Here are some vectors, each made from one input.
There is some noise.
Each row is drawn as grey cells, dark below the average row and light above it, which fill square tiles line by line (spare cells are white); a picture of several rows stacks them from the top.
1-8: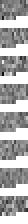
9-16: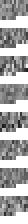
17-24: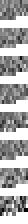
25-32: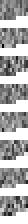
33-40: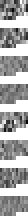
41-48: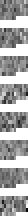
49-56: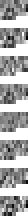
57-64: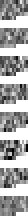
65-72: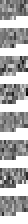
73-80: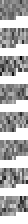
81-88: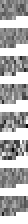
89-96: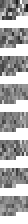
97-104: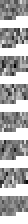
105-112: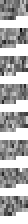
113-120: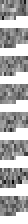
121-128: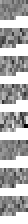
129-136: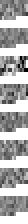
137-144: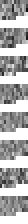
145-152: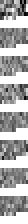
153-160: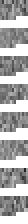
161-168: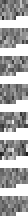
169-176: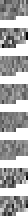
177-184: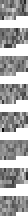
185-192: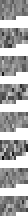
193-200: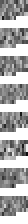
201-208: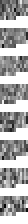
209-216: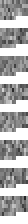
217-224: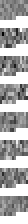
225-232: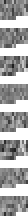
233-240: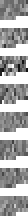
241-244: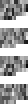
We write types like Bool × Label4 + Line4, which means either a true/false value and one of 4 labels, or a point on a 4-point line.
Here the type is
Bool × Line6 × List2(Line4 × Line7).
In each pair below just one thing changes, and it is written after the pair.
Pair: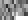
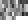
the place on the 7-point line in item 2 of the list
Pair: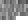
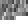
the place on the 7-point line in item 2 of the list
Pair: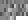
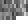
the place on the 4-point line in item 1 of the list
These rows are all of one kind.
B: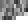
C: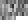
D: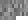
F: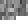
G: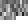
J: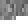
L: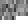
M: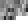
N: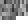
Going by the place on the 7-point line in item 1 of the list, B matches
C and L.
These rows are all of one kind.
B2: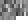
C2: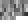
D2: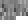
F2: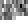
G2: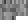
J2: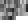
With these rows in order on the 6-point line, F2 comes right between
C2 and G2.
